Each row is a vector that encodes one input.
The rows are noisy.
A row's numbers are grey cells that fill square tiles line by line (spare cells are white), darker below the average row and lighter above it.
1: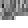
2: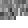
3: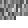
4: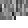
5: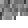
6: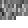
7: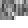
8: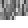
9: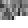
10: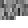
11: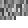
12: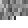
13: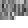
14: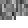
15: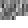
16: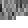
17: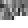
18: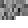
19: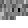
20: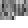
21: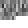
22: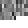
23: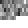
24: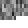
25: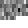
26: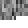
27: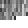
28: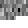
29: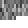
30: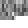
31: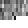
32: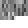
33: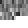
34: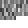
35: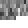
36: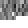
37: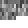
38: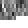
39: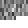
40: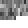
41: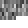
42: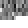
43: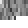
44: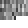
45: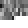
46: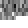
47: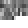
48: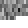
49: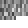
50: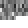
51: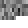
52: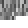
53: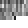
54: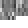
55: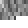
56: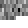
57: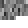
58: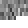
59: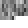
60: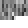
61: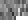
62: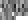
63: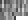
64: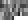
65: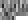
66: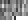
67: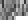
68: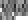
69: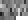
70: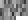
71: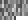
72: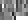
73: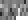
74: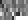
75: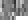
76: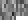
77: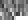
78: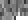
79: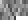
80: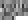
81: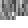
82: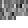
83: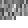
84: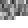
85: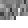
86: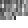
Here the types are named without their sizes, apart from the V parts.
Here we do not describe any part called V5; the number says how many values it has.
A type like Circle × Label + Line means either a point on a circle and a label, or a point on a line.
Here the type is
Bool × (Circle + V5).
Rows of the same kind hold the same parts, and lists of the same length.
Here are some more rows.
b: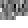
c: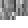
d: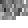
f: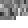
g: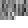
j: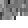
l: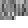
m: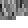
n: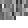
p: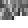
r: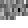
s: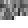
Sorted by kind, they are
b, c, f, g, j, l
d, m, n, p, r, s

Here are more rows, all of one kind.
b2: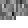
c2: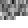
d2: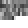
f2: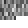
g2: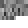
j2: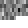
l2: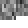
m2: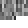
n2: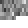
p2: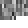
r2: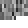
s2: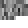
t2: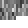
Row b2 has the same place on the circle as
g2, l2 and s2.
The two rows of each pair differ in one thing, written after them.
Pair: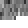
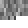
the value of V5
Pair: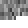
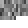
the value of V5
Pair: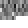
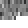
the true/false value
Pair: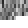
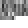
the value of V5
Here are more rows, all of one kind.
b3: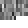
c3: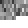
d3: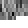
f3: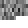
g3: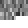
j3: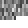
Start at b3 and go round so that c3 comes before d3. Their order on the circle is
b3, c3, j3, g3, d3, f3.
